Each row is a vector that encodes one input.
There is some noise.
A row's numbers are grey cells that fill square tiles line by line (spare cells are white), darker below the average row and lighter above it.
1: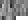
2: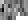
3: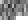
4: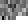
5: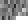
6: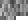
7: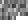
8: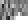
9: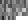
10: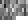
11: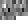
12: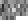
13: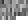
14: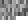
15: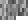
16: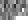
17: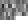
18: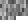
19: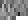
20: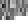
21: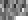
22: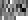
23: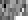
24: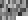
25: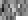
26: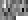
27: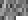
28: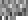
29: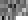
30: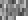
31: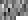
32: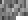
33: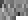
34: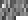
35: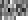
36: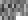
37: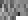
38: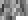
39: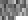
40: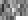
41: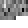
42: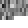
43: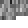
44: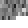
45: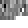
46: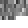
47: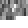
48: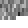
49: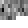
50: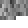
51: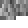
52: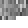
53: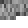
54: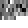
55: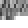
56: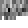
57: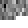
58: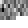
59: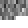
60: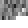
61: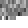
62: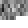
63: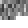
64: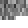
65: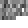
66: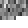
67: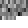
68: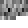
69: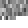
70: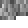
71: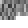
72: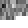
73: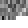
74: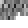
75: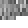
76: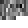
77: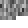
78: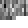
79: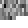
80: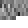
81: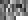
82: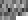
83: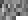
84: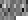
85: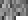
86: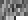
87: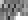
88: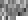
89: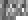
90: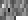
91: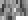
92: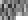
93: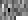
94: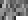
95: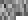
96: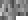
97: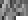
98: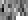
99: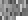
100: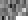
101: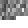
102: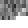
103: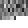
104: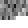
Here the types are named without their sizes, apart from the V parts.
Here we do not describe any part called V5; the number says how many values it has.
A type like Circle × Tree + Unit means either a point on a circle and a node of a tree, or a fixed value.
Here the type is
Bool × Bool × Bool × (Tree + V5).
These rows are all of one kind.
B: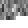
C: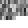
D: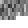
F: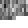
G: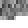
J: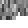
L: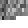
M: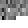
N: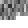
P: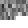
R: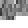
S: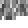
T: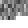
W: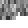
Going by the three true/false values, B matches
D, N, P and T.
